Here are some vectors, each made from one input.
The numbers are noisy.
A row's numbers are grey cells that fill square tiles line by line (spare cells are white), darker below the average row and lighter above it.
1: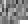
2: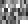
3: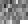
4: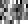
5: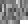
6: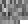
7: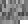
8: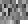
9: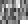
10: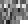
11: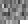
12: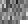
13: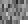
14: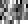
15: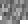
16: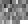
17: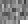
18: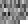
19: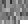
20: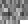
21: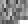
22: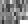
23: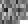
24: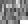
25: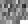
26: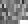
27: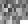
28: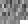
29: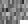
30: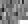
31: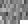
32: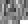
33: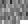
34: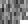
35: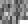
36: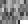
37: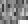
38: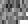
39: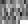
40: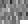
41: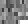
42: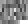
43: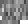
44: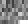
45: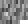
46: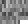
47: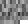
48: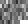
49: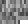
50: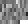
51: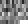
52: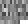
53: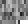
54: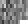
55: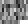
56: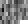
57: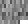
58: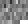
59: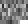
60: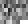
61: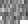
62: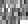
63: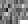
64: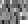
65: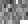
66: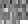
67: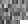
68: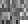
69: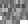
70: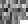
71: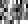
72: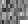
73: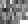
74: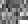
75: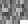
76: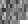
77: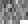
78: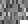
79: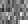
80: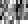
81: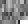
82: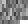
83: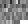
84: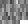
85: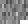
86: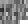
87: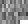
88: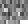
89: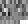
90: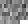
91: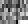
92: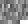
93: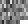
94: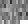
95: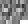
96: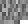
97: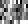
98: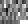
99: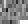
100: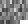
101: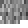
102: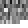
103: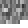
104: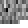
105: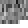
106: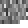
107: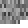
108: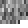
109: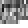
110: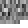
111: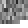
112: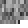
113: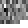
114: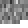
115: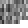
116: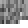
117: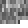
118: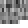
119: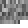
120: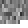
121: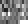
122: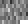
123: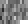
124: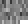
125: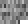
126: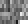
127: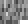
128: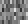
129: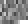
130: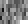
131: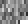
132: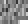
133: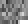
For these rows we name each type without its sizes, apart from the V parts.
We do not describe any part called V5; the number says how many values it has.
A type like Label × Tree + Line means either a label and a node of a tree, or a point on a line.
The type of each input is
List(Line × V5).
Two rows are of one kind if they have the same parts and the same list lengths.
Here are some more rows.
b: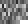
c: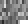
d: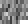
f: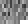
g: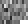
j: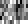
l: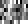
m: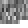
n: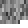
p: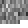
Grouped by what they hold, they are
b, c, d, g, m
f, n, p
j, l

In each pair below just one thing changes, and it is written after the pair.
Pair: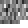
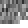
the value of V5 in item 2 of the list
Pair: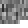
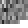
the value of V5 in item 1 of the list
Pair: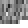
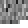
the value of V5 in item 1 of the list
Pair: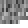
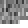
the place on the line in item 2 of the list
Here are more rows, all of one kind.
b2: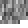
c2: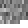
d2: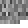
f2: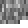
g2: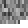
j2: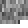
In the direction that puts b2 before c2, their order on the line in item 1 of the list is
b2, f2, j2, g2, d2, c2.
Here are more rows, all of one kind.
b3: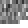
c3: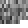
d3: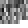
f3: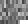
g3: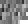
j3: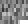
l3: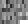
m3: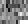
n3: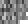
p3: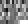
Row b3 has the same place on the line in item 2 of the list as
d3, g3, j3 and p3.
